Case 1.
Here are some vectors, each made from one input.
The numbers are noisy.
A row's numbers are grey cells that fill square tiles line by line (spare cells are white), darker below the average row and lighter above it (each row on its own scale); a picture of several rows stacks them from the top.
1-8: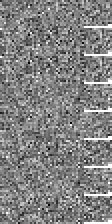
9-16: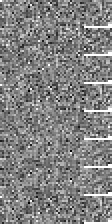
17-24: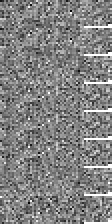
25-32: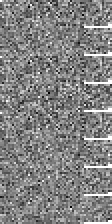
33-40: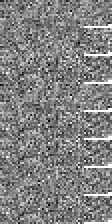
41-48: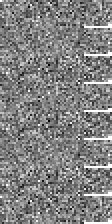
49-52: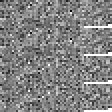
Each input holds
a point on a 5-point line.
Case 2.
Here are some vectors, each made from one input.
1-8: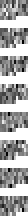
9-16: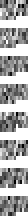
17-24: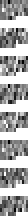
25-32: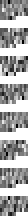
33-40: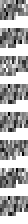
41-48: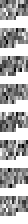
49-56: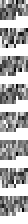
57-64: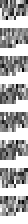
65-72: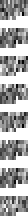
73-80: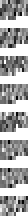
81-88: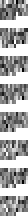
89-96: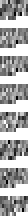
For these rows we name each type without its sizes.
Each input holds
a point on a circle.
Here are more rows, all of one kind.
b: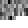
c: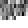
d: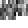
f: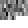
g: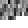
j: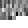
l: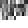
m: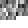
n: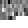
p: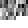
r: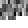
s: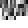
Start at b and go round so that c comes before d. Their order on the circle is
b, n, j, m, p, s, l, c, f, d, r, g.
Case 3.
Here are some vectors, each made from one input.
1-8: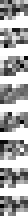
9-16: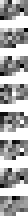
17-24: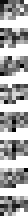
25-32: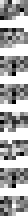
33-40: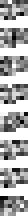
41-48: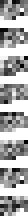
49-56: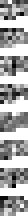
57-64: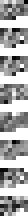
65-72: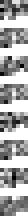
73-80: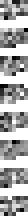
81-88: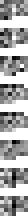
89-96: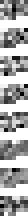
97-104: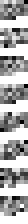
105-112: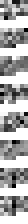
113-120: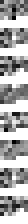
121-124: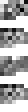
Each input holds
four true/false values.
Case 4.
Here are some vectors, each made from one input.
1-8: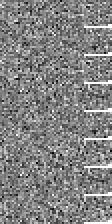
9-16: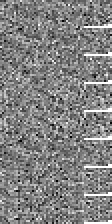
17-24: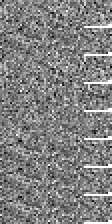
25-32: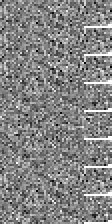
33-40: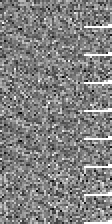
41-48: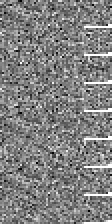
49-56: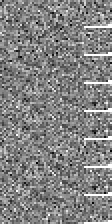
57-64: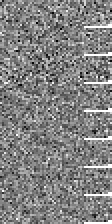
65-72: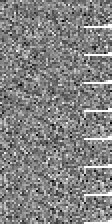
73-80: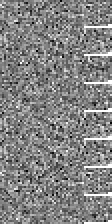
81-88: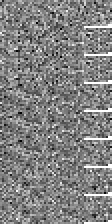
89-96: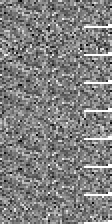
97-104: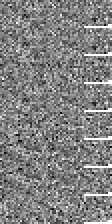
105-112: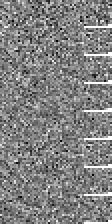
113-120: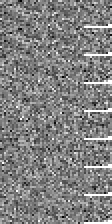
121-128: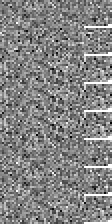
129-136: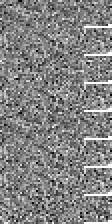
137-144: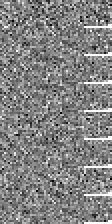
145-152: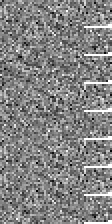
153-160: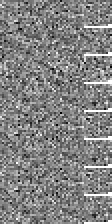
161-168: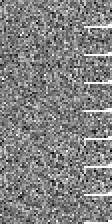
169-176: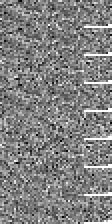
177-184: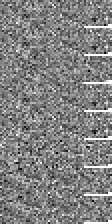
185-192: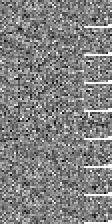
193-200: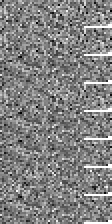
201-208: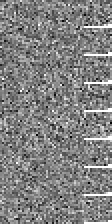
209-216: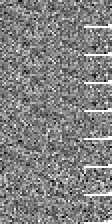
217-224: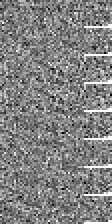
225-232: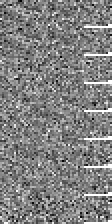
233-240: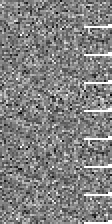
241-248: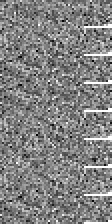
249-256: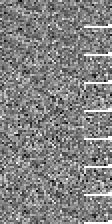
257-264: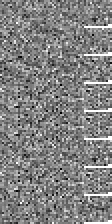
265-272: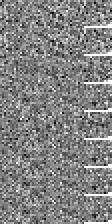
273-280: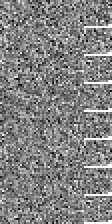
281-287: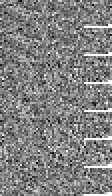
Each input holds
one of 10 labels.
